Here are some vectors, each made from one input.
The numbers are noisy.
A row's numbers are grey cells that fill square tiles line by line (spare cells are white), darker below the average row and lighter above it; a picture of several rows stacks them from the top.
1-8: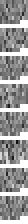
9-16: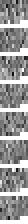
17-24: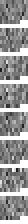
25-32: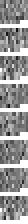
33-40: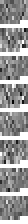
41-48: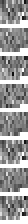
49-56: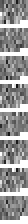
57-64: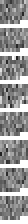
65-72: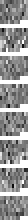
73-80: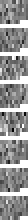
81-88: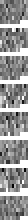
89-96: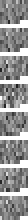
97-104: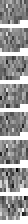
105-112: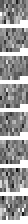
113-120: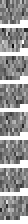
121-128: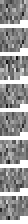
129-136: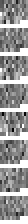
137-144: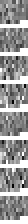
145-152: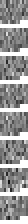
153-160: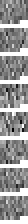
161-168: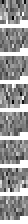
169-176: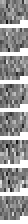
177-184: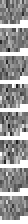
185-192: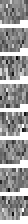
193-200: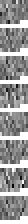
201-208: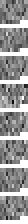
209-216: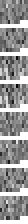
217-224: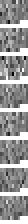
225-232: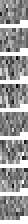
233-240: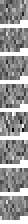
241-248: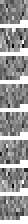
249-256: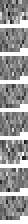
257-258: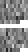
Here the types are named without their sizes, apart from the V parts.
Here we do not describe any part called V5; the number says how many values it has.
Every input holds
a true/false value, together with either a node of a tree, or a value of V5.
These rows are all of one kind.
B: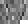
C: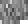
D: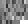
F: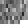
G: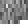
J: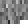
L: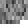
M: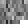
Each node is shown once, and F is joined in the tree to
B.
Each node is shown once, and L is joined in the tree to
D and J.
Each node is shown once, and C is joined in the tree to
G.
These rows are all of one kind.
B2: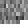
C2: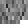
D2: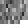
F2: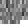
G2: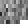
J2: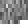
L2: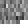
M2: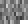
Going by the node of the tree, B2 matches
D2 and L2.
